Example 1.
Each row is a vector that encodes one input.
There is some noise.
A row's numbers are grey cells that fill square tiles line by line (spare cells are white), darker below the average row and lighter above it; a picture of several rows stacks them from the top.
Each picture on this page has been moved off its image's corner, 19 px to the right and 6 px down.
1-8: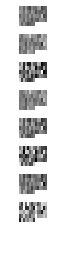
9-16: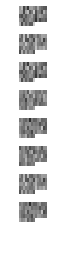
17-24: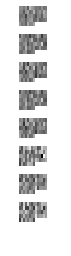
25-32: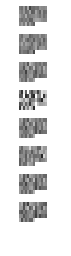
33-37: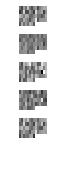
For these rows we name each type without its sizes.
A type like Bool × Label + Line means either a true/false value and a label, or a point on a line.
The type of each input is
Label + Line.
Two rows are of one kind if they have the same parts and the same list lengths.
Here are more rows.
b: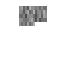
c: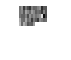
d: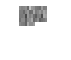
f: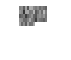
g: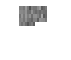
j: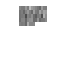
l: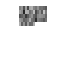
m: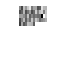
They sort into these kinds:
b, d, f, j, l, m
c, g

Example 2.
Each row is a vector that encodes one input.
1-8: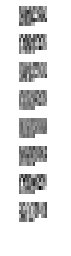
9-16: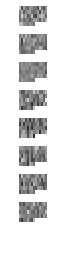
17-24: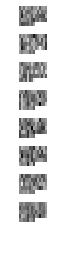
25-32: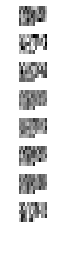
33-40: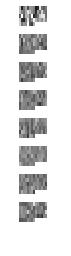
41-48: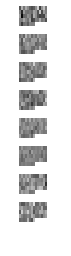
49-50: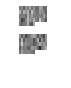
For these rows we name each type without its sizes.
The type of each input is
List(Line).
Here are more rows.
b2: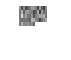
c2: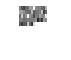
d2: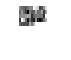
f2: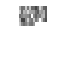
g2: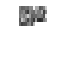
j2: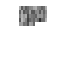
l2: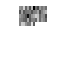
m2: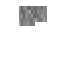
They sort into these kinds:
b2, c2, d2, f2, g2, j2
l2
m2

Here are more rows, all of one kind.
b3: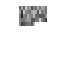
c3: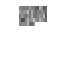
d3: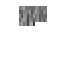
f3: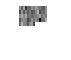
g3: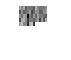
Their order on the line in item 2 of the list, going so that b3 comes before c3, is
d3, g3, f3, b3, c3.
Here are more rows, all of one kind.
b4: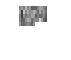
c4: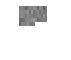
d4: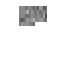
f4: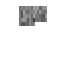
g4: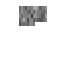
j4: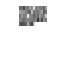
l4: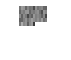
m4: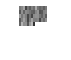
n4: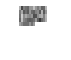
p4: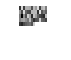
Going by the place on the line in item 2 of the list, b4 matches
c4, d4 and p4.
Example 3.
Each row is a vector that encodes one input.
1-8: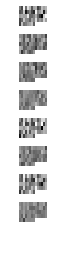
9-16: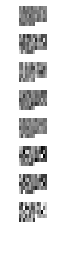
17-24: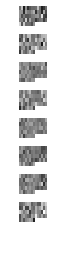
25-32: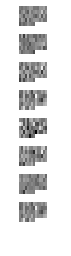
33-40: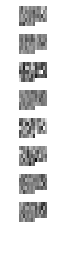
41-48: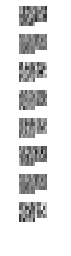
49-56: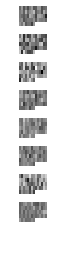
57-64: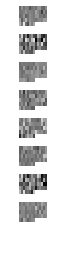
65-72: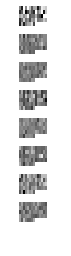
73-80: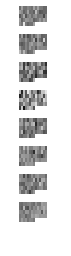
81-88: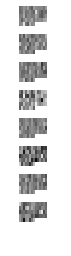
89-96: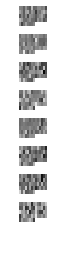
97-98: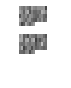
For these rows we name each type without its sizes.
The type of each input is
Circle × Label + Unit.
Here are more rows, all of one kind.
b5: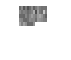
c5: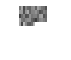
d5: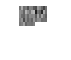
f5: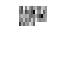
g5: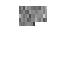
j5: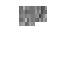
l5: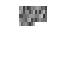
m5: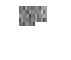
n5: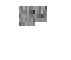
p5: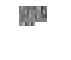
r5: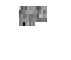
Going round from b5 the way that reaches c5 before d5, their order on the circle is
b5, g5, r5, m5, c5, l5, n5, f5, j5, p5, d5.
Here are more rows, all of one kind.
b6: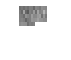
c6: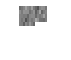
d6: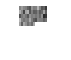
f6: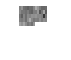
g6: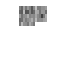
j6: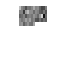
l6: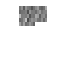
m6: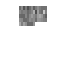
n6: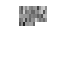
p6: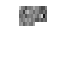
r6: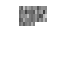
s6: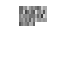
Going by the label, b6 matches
f6, g6 and m6.
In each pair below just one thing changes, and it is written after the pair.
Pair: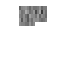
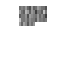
the label
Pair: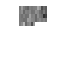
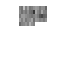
the label
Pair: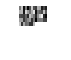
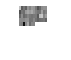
the label
